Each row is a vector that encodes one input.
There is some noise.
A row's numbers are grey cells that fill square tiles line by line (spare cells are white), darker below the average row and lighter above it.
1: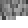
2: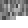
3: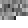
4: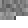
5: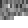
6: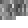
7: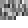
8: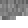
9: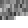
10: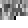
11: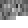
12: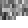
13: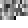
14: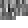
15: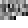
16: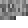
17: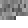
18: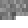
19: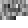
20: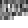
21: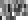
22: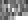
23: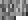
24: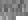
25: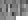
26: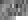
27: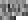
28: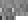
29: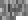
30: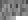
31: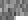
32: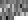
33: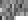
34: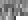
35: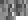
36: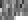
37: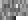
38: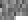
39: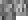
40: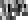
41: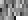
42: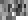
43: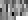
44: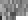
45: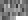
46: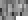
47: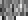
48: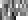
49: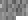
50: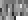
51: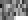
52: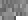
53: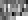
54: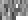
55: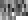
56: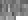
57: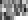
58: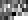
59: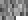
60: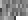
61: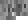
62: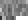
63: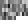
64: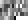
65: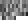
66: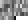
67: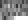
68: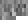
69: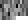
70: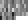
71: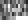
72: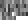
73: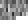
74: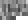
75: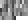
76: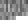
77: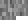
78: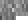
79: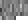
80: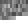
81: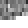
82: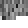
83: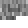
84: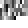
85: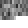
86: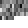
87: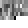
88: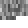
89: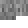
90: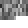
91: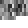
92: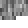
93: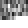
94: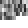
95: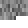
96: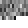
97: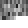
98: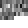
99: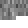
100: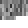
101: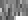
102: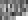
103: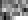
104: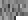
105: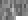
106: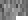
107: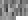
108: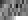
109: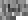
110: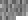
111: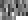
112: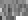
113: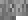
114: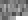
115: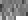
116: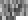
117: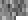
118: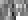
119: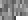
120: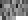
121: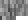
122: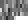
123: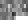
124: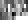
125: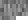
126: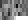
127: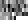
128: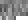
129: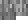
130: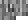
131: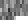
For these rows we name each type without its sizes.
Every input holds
a list of points on a line.
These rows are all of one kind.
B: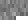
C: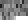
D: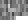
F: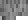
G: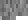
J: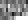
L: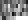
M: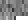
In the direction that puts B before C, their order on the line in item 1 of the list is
B, D, G, F, J, M, L, C.
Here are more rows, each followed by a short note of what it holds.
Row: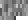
a list of two items
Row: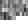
the empty list
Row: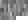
a list of two items
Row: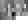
a list of one item
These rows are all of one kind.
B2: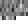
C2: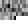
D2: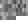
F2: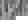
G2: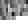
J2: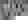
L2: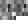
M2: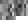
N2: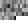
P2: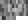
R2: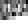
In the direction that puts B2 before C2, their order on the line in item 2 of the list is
F2, M2, G2, P2, B2, D2, N2, R2, C2, J2, L2.
